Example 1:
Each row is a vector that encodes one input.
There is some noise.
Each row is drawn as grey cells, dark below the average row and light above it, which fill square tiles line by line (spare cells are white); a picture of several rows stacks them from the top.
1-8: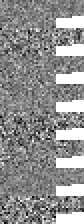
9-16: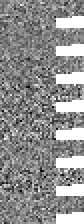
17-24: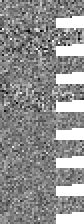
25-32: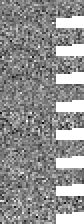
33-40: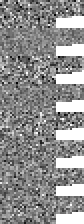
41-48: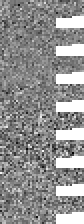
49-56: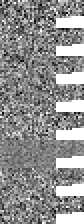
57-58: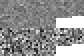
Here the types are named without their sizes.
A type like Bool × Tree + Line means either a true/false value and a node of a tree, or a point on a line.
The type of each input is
Circle + Unit.
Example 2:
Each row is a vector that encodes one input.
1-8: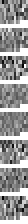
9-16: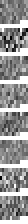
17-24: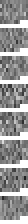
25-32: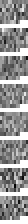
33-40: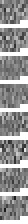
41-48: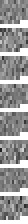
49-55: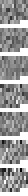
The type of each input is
Circle6 + Unit.
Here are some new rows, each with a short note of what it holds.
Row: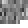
a fixed value
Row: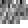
a point on a 6-point circle
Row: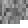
a fixed value
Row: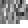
a point on a 6-point circle
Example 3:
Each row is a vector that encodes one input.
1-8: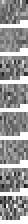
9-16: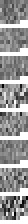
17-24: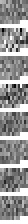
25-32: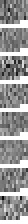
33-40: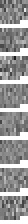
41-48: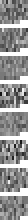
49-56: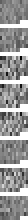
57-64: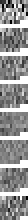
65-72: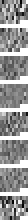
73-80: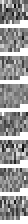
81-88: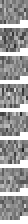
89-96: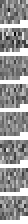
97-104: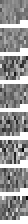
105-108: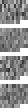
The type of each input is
Circle6 + Unit.
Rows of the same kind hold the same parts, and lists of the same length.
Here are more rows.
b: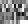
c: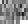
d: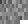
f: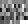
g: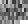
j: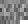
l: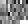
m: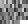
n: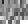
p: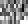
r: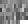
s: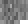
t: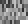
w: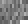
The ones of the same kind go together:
b, c, d, f, g, j, l, m, r, s, t, w
n, p

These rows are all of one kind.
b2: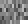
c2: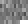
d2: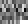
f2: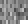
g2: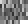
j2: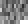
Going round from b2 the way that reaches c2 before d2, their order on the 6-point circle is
b2, f2, c2, g2, j2, d2.
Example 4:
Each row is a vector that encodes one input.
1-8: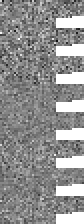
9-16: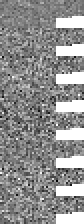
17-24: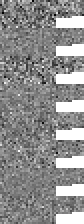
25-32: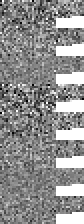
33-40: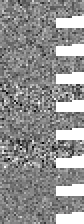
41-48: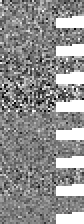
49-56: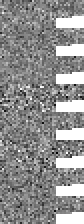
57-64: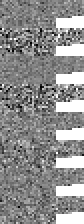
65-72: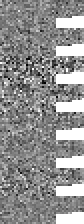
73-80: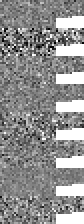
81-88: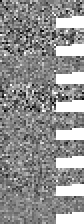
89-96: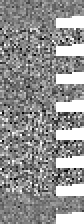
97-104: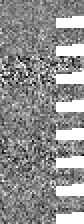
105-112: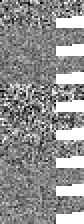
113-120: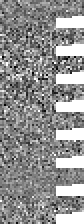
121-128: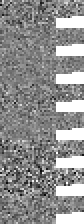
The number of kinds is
2.
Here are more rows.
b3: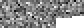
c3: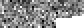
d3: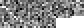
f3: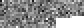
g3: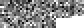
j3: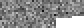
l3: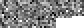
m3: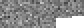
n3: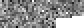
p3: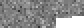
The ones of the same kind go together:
b3
c3, d3, f3, g3, j3, l3, m3, n3, p3

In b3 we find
a fixed value.
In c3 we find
a point on a 10-point circle.
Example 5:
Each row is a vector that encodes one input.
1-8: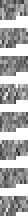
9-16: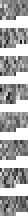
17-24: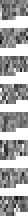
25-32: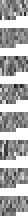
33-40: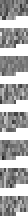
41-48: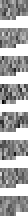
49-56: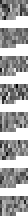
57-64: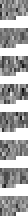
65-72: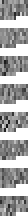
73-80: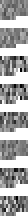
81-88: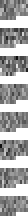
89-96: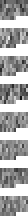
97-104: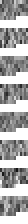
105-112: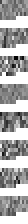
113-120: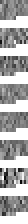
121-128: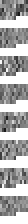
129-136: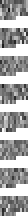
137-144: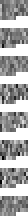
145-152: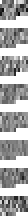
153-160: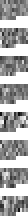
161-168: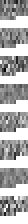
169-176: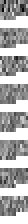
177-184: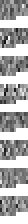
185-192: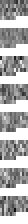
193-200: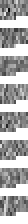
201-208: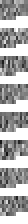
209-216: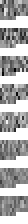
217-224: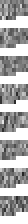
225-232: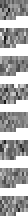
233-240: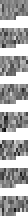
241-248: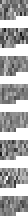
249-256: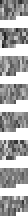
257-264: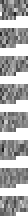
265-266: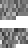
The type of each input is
Tree14.
